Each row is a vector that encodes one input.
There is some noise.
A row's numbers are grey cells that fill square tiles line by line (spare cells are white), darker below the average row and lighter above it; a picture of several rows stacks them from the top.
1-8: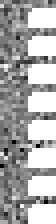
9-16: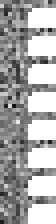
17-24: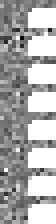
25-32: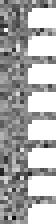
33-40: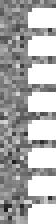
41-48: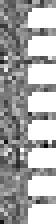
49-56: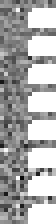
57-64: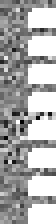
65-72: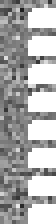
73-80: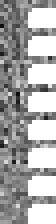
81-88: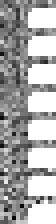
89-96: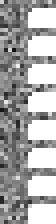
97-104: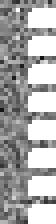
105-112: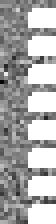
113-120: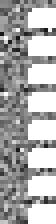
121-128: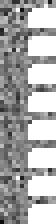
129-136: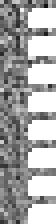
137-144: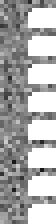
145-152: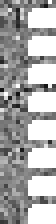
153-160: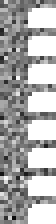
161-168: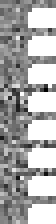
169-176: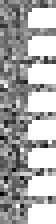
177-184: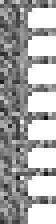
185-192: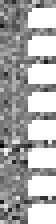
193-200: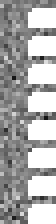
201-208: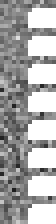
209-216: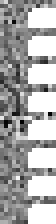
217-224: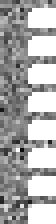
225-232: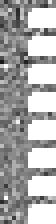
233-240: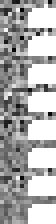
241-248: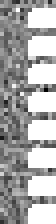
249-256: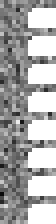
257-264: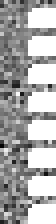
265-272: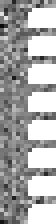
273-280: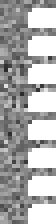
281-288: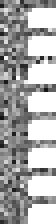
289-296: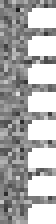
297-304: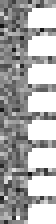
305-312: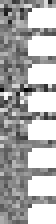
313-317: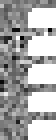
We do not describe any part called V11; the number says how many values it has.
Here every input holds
either a point on a 9-point line, or a node of a 10-node tree and a value of V11, or a list of up to two points on a 12-point line.
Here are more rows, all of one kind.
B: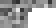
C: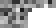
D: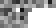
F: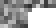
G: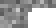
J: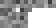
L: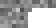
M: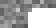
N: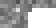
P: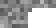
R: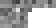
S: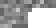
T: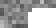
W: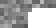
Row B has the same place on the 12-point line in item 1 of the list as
F, N and R.
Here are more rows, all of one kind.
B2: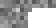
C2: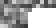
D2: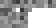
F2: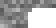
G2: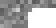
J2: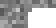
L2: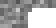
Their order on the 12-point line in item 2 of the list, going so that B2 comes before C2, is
G2, F2, D2, B2, C2, L2, J2.
